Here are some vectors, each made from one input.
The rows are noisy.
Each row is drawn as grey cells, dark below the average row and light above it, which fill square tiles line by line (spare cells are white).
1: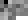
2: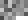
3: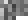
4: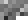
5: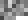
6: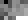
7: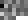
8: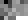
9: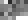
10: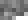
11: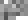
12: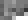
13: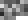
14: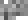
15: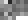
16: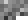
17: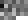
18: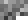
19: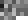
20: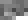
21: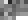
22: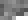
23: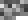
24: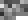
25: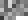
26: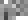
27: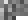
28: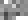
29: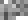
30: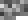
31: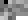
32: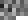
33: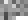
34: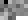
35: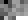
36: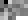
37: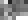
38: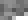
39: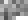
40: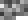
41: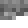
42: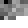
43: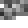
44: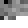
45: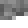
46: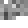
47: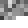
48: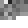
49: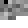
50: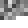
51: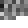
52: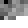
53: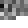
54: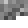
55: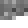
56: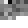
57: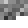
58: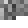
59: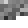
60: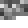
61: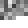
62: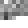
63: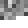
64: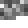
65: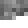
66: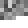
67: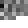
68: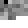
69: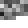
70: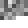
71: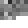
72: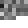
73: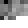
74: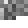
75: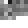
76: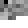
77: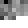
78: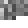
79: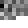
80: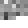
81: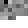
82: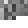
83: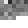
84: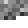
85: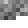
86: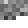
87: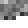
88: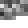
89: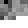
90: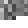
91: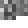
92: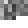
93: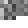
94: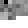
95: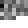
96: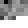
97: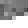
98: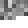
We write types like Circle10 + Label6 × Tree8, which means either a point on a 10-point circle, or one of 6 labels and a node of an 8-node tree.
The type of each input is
Label10.
